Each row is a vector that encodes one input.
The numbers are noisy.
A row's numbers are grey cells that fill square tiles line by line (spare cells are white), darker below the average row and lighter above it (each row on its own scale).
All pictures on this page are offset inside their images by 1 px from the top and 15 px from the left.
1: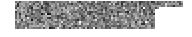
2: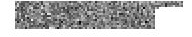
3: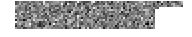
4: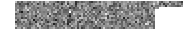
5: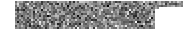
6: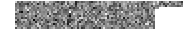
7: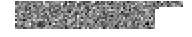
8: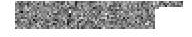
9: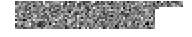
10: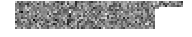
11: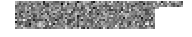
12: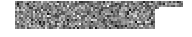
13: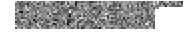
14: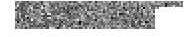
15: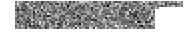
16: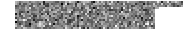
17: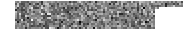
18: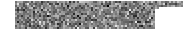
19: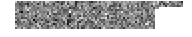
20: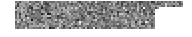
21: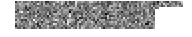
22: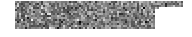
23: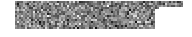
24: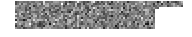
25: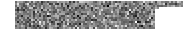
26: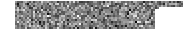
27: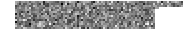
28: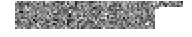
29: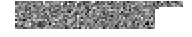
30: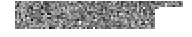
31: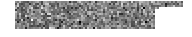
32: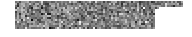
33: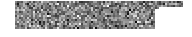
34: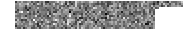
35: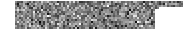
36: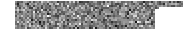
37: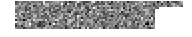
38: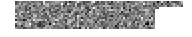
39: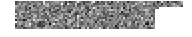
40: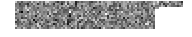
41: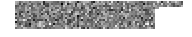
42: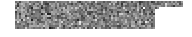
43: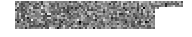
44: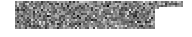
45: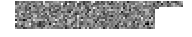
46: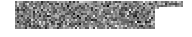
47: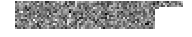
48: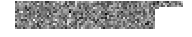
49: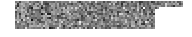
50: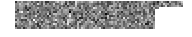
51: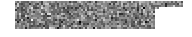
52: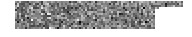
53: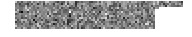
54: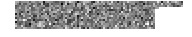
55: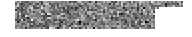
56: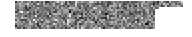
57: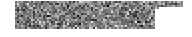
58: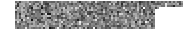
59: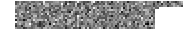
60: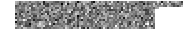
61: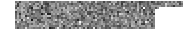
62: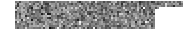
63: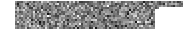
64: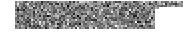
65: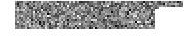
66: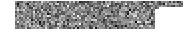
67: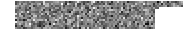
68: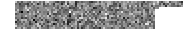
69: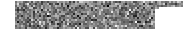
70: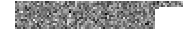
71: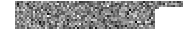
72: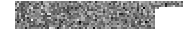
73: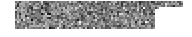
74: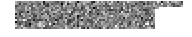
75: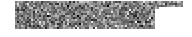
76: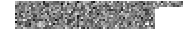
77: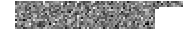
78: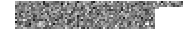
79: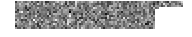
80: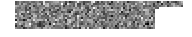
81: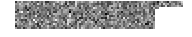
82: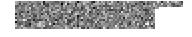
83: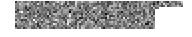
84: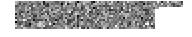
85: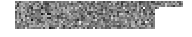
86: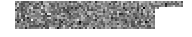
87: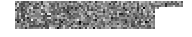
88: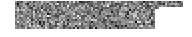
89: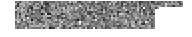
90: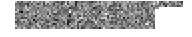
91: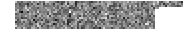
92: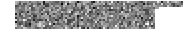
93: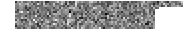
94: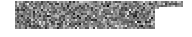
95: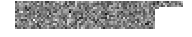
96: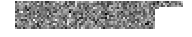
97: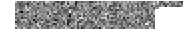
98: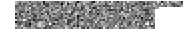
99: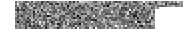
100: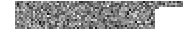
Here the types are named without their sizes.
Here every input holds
three true/false values.
